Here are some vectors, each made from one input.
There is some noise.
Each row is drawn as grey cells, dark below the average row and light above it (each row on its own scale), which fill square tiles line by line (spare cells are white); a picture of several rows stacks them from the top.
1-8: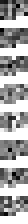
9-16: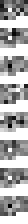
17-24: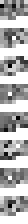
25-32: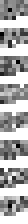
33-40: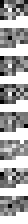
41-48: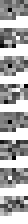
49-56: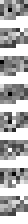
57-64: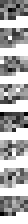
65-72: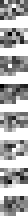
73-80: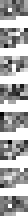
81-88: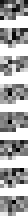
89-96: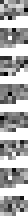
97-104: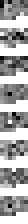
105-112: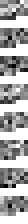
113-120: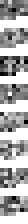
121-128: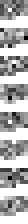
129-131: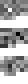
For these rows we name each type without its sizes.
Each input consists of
either a label, or a point on a line and four true/false values.
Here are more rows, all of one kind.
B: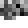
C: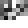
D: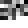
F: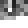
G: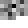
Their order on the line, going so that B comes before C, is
G, F, B, C, D.
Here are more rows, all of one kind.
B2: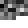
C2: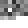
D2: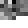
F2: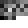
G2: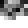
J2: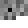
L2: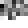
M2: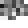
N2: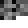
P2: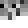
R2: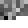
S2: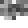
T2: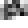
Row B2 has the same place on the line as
J2 and R2.
